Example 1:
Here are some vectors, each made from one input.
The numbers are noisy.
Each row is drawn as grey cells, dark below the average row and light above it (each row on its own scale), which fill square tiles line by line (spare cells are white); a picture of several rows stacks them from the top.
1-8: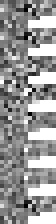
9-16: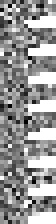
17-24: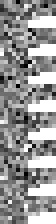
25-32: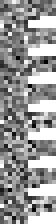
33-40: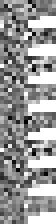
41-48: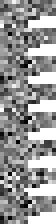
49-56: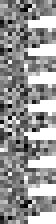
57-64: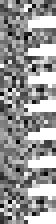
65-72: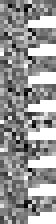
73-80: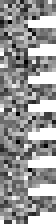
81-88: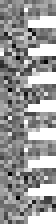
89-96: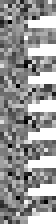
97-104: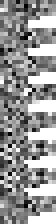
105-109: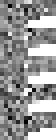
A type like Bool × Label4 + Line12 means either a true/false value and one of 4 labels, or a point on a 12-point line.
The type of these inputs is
Tree16.
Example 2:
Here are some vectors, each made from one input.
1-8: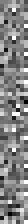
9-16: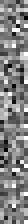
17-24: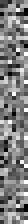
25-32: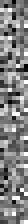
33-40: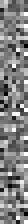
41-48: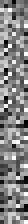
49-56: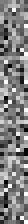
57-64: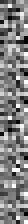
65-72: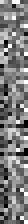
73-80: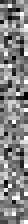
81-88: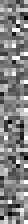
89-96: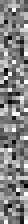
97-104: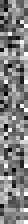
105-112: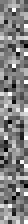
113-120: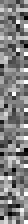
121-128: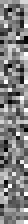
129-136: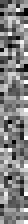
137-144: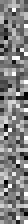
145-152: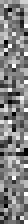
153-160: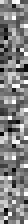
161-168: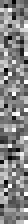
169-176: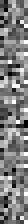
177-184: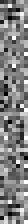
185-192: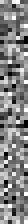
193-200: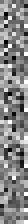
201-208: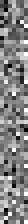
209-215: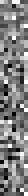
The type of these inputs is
Label10.
